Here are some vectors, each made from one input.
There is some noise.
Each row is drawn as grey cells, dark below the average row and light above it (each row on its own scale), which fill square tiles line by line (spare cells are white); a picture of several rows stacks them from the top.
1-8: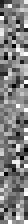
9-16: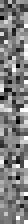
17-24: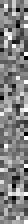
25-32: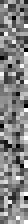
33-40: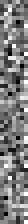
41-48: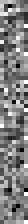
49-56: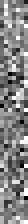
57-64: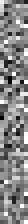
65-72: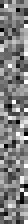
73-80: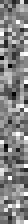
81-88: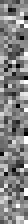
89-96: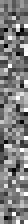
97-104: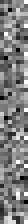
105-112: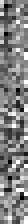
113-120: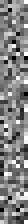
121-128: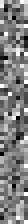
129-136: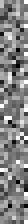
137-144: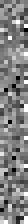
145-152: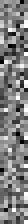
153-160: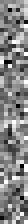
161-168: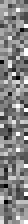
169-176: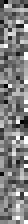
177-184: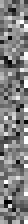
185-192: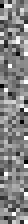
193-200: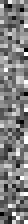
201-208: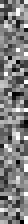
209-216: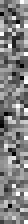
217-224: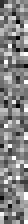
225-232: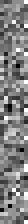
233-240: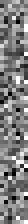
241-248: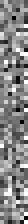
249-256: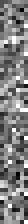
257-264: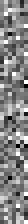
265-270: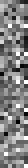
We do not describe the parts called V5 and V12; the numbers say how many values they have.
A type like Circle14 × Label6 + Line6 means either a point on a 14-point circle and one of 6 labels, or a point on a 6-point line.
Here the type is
(Bool × Bool × Bool + Line8) × Line10 × V5 × V12.
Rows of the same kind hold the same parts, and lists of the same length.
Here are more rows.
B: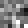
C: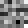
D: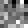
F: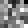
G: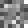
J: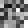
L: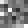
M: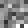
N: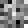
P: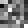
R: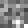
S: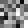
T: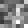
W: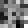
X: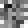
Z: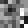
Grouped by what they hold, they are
B, D, F, L, M, P, R, T, Z
C, G, J, N, S, W, X

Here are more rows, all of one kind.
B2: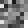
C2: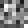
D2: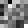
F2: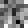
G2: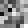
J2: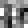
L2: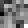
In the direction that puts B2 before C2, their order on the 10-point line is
B2, L2, J2, G2, F2, C2, D2.
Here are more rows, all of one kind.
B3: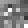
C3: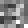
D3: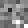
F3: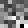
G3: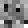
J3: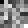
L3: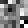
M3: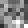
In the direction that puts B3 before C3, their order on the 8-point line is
L3, B3, C3, M3, D3, F3, G3, J3.
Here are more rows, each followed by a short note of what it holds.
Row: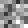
a point on an 8-point line, a point on a 10-point line, a value of V5 and a value of V12
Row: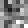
a point on an 8-point line, a point on a 10-point line, a value of V5 and a value of V12
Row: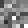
a point on an 8-point line, a point on a 10-point line, a value of V5 and a value of V12
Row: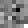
a point on a 10-point line, three true/false values, a value of V5 and a value of V12
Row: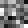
a point on an 8-point line, a point on a 10-point line, a value of V5 and a value of V12
